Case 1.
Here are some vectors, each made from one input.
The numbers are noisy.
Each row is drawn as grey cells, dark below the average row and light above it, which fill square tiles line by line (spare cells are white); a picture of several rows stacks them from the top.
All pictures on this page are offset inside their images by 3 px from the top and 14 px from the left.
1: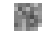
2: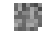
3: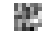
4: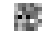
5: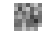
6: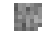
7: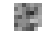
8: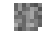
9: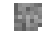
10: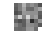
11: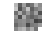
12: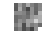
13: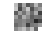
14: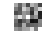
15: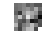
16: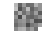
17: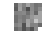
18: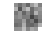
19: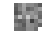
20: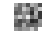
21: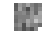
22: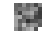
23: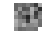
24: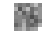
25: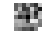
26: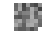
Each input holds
a point on a 6-point line.
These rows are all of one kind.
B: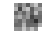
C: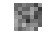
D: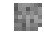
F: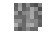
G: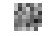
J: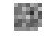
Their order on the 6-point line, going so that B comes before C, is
G, B, J, D, F, C.
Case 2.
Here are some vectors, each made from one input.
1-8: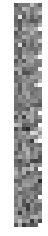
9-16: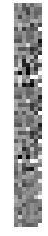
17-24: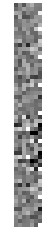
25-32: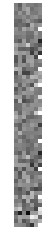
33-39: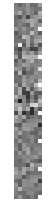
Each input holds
a point on a 4-point line.
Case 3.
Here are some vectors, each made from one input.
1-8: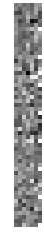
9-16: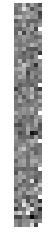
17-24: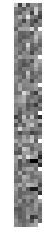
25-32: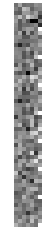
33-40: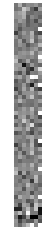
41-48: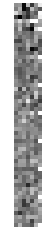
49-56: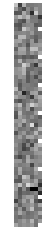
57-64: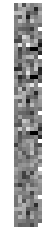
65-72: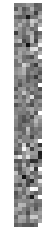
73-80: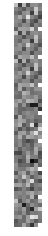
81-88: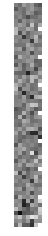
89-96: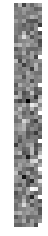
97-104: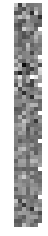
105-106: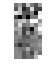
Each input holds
a point on a 10-point line.
